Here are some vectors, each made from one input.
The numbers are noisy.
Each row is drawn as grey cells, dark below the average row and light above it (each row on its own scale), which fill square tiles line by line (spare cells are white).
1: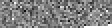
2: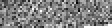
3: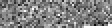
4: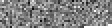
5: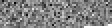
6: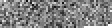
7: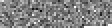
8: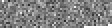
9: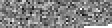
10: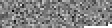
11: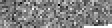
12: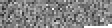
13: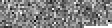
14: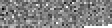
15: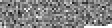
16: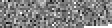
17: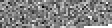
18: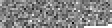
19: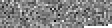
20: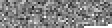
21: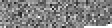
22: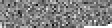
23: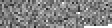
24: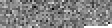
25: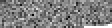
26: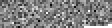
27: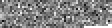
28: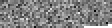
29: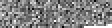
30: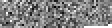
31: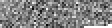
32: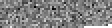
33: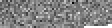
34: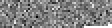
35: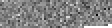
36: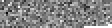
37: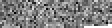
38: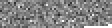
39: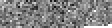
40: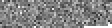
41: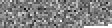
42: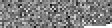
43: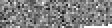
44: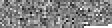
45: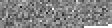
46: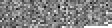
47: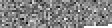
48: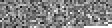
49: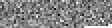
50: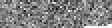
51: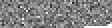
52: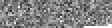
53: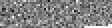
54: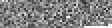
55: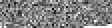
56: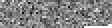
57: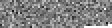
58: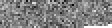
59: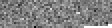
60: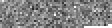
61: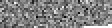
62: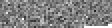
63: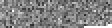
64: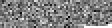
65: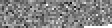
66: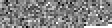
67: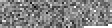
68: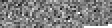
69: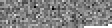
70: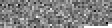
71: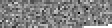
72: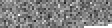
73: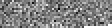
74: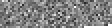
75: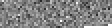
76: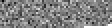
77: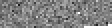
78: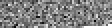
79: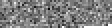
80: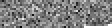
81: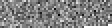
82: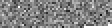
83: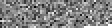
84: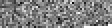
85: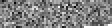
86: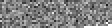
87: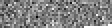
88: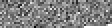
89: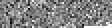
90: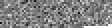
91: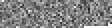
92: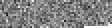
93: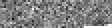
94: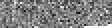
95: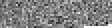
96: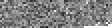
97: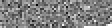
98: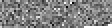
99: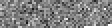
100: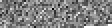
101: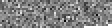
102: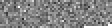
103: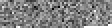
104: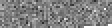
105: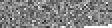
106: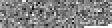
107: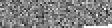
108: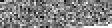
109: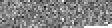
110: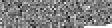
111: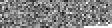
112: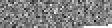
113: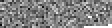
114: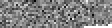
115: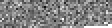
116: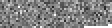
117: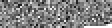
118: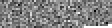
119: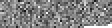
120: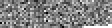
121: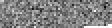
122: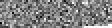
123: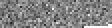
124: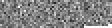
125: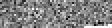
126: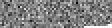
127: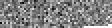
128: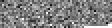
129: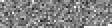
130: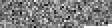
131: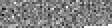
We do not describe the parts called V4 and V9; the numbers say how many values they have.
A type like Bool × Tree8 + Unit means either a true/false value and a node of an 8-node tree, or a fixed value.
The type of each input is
(Bool × Line5 + V9) × V4.
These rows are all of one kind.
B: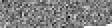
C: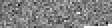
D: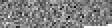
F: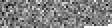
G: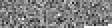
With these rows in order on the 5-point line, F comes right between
B and G.
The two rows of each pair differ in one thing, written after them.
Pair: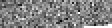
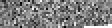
the true/false value
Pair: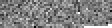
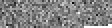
the value of V4
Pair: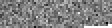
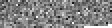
the place on the 5-point line
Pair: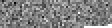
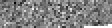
the value of V4
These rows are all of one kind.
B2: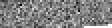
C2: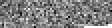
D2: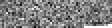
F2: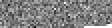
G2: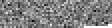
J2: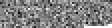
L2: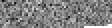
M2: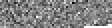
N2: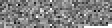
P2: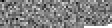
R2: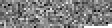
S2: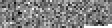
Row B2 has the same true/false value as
M2 and N2.
